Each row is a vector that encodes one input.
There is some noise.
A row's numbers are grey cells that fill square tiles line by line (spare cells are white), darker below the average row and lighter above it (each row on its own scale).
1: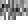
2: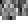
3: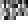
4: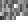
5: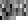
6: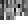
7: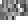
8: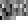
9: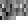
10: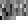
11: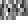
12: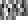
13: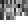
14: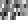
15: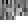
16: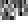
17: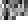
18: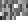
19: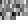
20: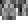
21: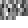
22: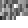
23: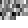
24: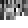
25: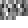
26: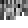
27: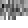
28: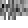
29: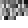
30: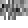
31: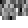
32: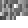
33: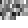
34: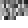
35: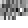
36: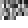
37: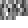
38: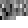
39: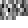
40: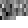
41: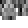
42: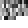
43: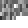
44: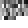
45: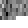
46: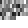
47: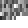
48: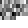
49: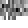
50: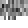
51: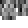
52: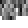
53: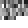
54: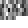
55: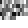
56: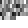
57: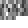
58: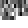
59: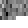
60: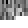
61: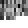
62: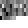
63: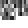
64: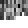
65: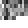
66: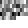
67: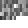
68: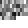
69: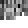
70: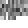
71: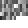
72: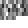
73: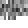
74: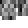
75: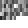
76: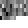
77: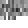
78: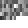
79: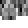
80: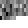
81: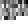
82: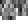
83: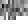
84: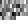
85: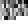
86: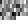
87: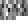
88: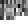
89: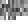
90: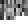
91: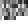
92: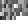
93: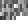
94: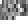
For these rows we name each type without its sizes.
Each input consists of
a label and a true/false value.
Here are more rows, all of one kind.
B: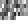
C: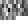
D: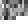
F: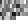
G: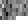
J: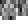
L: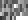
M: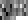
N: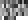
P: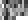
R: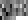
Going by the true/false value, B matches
D, G and P.
